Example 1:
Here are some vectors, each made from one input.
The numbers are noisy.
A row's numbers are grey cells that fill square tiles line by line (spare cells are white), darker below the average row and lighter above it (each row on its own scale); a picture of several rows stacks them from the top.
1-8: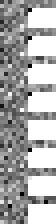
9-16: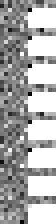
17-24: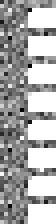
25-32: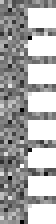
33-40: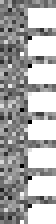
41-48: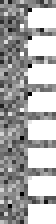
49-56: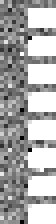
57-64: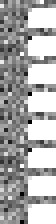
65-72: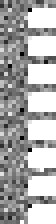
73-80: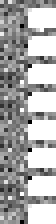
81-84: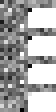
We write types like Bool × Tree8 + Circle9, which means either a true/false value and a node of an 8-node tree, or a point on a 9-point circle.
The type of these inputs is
Bool × Line5.
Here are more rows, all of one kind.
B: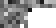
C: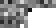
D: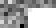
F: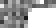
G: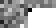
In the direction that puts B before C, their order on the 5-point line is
D, B, C, G, F.
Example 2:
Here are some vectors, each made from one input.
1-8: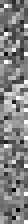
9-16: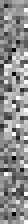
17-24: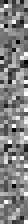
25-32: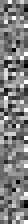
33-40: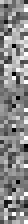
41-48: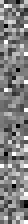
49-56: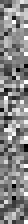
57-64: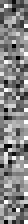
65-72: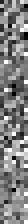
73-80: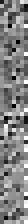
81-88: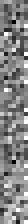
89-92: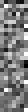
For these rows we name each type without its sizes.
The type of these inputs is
Bool × Bool × Bool + Line.
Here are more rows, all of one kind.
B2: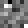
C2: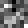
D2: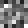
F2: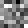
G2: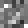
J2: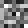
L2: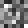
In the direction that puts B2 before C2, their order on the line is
F2, J2, L2, D2, G2, B2, C2.
